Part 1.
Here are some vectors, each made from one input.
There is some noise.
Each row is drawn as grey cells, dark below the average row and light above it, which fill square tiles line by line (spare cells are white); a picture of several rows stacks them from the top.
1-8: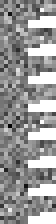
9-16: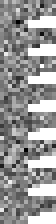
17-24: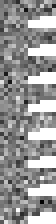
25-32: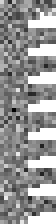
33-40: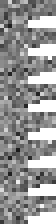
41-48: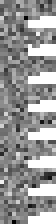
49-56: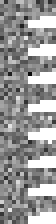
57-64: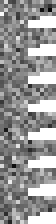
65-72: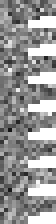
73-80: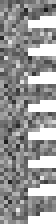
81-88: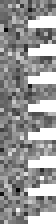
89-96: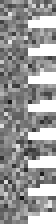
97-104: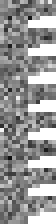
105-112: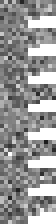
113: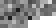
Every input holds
either a point on a 6-point line, or a node of an 11-node tree, or three true/false values.
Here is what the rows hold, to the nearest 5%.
About 25% of them hold a point on a 6-point line. About 35% of them hold a node of an 11-node tree. The rest hold three true/false values.
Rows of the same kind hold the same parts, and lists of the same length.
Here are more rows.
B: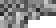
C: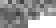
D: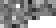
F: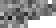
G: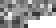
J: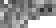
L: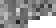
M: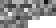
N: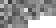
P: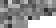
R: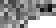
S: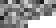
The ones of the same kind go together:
B, L
C, G, M, N
D, F, J, P, R, S

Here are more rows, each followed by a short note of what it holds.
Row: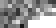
a point on a 6-point line
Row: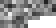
a point on a 6-point line
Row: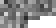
three true/false values
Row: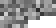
three true/false values
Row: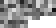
a point on a 6-point line
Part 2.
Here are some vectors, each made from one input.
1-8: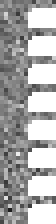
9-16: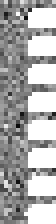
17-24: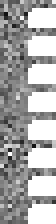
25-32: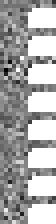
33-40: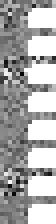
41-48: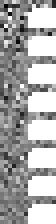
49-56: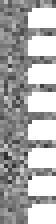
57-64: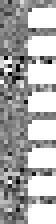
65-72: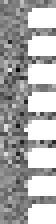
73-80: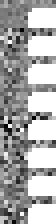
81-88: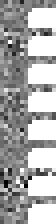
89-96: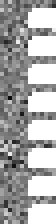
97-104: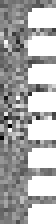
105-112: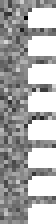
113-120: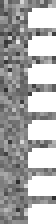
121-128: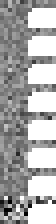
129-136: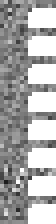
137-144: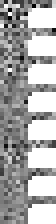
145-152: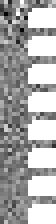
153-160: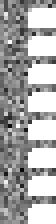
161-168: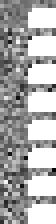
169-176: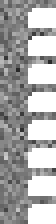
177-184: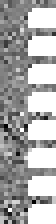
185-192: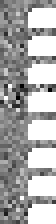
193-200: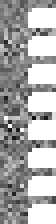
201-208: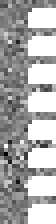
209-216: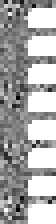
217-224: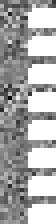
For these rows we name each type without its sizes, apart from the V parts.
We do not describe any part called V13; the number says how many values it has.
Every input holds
either a point on a line, or four true/false values, or a value of V13.
